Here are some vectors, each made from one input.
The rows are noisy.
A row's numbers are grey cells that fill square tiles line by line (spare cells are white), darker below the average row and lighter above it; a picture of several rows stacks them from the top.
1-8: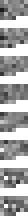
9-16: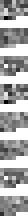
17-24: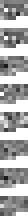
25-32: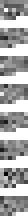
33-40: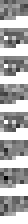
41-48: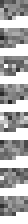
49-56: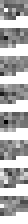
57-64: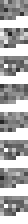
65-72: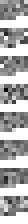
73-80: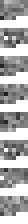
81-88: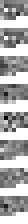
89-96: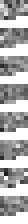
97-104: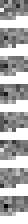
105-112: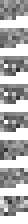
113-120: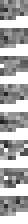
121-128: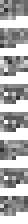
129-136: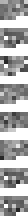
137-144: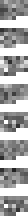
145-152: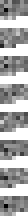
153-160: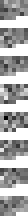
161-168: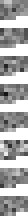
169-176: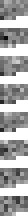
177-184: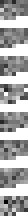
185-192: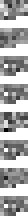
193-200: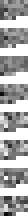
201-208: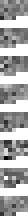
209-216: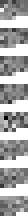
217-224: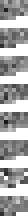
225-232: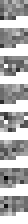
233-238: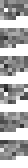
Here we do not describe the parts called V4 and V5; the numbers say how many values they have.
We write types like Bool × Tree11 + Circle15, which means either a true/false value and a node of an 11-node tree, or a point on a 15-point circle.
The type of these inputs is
(Bool × Label6 + Line7) × V4 + V5.
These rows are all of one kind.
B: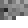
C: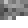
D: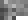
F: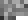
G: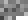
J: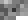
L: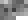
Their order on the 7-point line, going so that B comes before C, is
F, B, G, C, D, J, L.
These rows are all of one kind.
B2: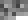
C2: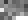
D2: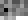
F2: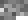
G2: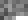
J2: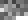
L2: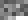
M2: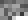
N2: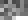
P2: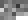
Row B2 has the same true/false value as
D2, G2 and L2.
